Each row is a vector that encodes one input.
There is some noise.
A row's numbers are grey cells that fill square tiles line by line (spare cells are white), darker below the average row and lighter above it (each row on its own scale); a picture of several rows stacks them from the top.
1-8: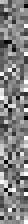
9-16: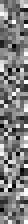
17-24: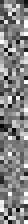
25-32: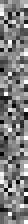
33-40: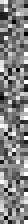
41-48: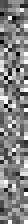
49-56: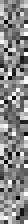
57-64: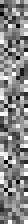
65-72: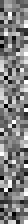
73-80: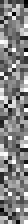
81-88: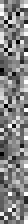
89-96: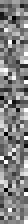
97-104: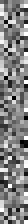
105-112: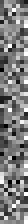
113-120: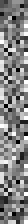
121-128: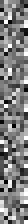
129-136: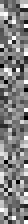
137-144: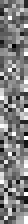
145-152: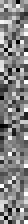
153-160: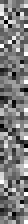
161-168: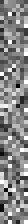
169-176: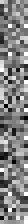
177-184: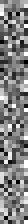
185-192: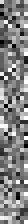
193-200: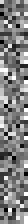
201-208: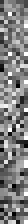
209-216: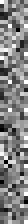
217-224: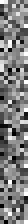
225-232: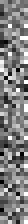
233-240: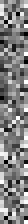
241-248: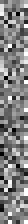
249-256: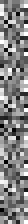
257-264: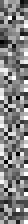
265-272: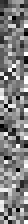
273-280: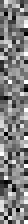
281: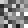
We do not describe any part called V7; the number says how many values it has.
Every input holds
either a fixed value, or a point on each of two 8-point lines, or a node of a 12-node tree, or three true/false values and a value of V7.
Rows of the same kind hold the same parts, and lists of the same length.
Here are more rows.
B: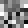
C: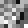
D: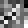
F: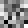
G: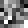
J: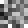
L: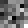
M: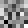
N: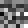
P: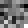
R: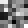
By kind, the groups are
B, F, M
C
D, G
J, L, N, P, R

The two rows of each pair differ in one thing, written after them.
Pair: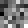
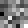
the value of V7
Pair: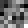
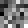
one of the three true/false values
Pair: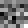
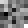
one of the three true/false values
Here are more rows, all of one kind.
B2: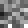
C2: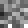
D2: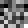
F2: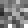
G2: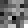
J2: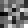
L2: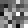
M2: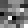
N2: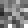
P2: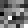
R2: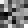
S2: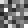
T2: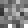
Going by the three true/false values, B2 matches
C2, F2, N2 and T2.
